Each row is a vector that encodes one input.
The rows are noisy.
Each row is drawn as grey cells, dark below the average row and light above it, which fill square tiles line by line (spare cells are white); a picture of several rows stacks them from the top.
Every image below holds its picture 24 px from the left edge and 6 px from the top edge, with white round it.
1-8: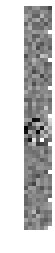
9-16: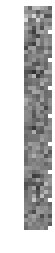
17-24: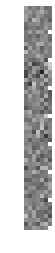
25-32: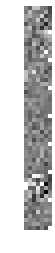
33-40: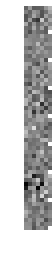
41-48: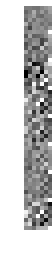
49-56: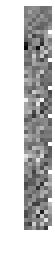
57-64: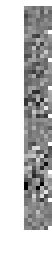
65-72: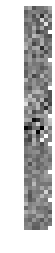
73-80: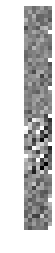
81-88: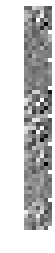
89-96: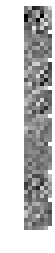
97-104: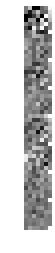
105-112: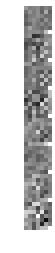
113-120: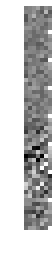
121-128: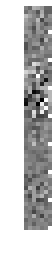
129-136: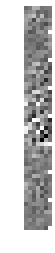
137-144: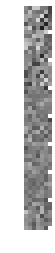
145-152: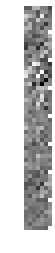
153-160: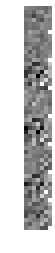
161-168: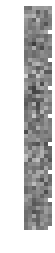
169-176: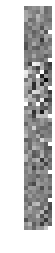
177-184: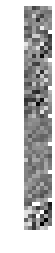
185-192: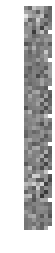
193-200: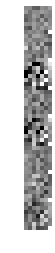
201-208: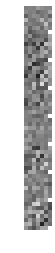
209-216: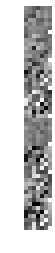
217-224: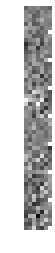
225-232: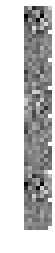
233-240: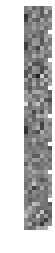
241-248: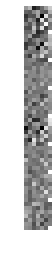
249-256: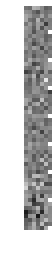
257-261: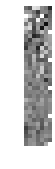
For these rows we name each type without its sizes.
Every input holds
a label, together with either a fixed value, or a node of a tree.
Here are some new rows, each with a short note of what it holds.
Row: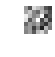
a label
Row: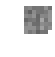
a label and a node of a tree
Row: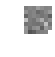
a label and a node of a tree
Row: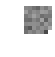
a label and a node of a tree
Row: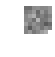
a label and a node of a tree
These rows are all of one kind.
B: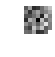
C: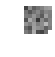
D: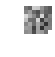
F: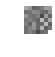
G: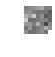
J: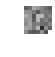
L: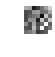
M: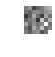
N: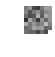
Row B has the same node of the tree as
F, G and N.
